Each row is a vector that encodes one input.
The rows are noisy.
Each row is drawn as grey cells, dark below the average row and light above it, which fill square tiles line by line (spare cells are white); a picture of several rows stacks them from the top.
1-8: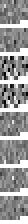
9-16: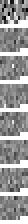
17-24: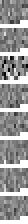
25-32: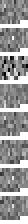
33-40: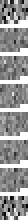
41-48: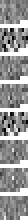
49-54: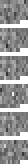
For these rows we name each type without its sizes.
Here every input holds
either a point on a circle, or a fixed value.
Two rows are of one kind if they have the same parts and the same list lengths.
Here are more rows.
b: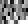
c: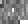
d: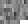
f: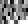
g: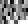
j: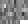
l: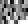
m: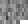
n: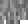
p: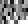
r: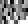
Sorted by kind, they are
b, f, g, l, p, r
c, d, j, m, n

